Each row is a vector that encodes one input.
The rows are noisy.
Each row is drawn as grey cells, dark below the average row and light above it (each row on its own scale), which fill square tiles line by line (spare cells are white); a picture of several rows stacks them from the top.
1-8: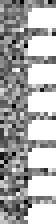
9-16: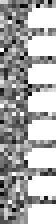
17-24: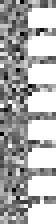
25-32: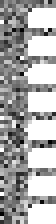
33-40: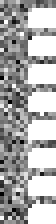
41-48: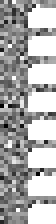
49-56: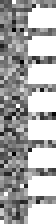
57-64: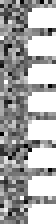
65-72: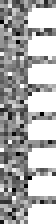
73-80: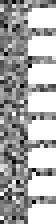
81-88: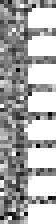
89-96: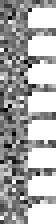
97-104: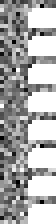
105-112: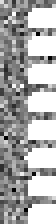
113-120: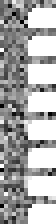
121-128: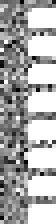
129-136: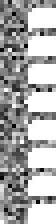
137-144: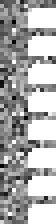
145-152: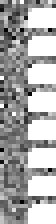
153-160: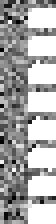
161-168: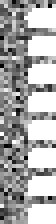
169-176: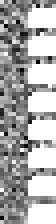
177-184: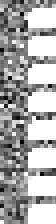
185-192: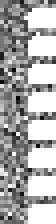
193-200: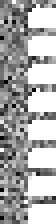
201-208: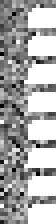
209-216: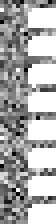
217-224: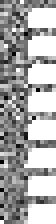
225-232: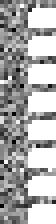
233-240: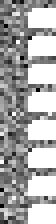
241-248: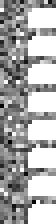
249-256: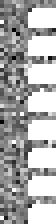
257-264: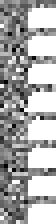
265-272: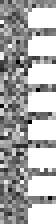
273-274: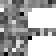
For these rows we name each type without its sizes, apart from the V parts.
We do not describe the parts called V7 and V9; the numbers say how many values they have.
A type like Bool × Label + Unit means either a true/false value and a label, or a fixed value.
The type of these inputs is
Bool × Bool × Bool × Bool × (Label × V9 + V7).
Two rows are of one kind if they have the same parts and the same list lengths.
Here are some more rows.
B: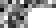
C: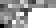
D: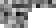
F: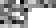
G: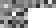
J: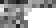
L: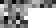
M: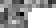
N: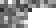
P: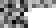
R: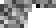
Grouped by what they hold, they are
B, D, G, J, L, M, P
C, F, N, R

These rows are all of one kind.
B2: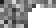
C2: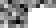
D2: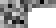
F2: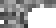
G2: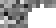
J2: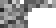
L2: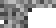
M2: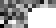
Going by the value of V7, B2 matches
F2 and G2.
